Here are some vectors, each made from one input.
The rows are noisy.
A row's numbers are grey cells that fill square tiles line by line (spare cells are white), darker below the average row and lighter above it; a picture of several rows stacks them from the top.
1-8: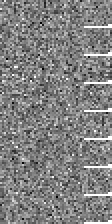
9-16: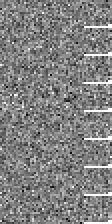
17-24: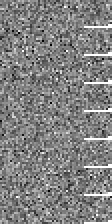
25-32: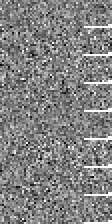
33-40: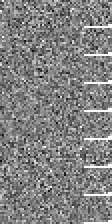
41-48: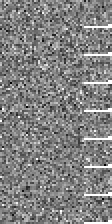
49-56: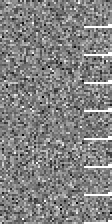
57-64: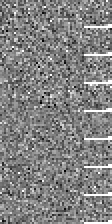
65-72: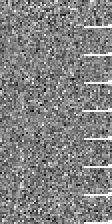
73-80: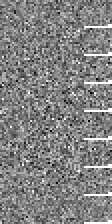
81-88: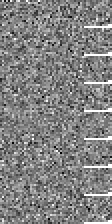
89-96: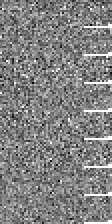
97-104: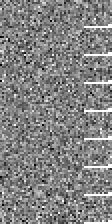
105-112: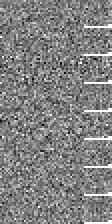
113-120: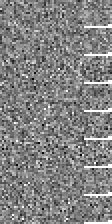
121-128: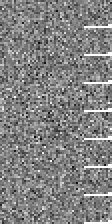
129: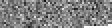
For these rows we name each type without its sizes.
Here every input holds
a point on a line, together with either a point on a circle, or a point on a line.
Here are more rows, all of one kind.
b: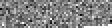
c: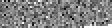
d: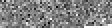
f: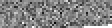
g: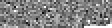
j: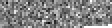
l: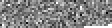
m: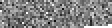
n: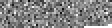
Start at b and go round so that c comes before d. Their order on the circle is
b, f, c, g, n, j, m, d, l.
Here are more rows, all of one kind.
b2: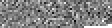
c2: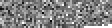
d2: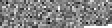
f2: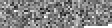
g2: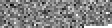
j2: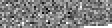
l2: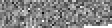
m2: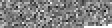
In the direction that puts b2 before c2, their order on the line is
j2, b2, d2, g2, l2, m2, f2, c2.
